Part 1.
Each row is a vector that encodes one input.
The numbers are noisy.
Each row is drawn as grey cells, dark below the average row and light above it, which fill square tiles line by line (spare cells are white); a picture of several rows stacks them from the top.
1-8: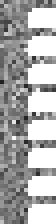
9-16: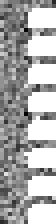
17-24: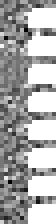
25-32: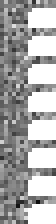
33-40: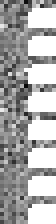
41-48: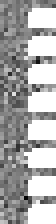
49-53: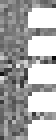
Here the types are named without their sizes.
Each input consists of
a node of a tree.
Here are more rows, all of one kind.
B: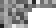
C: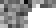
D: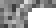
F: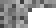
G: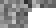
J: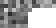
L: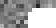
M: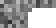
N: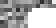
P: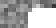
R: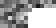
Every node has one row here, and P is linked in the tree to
G and N.
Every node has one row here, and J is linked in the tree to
B and F.
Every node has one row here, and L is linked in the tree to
N and R.
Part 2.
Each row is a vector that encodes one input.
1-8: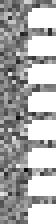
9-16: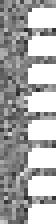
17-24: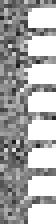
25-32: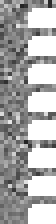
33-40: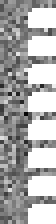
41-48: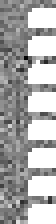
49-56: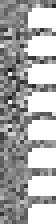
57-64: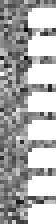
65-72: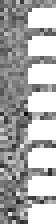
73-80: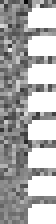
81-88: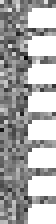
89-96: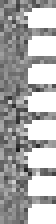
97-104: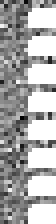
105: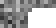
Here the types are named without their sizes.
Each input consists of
a node of a tree.
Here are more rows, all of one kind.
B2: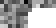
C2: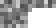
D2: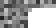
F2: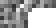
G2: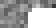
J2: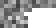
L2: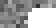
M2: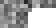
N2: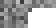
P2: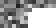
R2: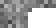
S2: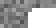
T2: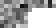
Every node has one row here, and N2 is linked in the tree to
S2.
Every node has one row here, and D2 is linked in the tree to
F2.
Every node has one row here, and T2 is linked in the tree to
C2.
